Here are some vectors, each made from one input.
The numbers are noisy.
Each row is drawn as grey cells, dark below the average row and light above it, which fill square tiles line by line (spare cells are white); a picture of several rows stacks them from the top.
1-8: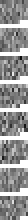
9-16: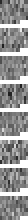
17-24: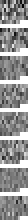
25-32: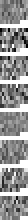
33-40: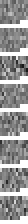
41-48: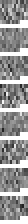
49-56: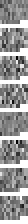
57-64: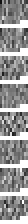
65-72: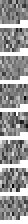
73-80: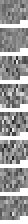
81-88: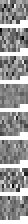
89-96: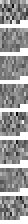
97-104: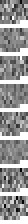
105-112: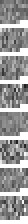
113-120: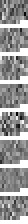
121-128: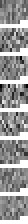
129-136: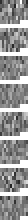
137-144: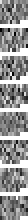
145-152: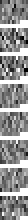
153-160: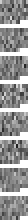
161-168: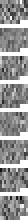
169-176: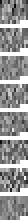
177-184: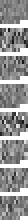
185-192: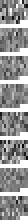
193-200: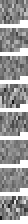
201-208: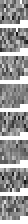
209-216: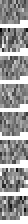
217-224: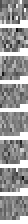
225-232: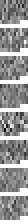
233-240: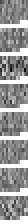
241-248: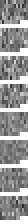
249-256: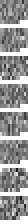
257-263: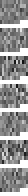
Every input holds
either one of 7 labels, or a point on a 5-point line, or a point on a 9-point line, or three true/false values.
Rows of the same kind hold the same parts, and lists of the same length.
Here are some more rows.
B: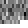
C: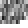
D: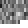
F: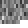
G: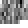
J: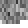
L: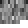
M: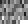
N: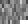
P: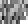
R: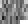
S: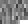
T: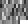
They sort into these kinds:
B, T
C, N, P, R, S
D, F, J, M
G, L

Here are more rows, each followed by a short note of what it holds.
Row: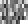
one of 7 labels
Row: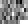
three true/false values
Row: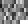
a point on a 5-point line
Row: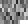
three true/false values
